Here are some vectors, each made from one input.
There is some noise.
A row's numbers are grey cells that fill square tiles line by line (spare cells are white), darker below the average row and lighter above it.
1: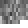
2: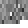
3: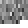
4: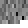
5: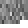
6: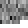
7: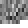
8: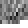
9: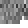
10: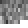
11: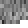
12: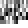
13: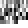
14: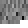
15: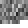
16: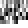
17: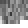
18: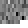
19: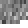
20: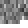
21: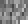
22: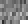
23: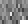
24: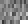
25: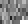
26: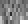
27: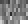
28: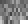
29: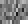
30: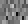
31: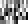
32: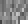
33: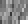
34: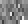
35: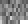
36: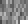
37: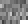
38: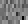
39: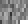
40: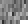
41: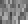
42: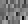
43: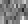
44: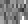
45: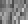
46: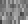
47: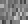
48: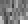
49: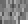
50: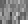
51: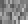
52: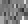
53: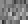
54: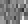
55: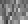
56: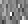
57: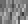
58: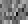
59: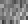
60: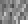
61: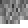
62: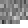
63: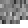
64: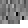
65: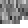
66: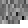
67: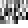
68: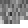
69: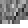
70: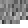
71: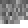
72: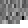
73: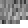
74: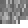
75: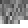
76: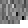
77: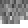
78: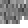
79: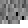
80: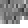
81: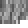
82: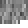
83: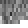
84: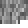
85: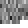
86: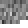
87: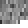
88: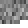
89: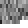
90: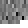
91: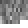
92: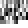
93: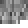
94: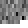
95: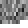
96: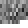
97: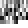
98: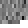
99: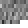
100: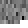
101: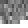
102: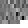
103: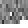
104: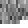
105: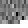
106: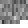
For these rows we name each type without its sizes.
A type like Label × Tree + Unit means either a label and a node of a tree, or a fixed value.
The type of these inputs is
Bool × Label + Unit.
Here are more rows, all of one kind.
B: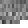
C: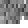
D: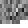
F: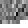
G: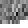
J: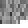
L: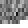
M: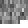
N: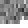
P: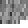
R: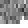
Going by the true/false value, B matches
J, M and P.
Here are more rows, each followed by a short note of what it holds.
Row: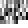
a fixed value
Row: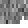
a label and a true/false value
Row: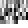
a fixed value
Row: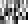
a fixed value
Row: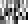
a fixed value
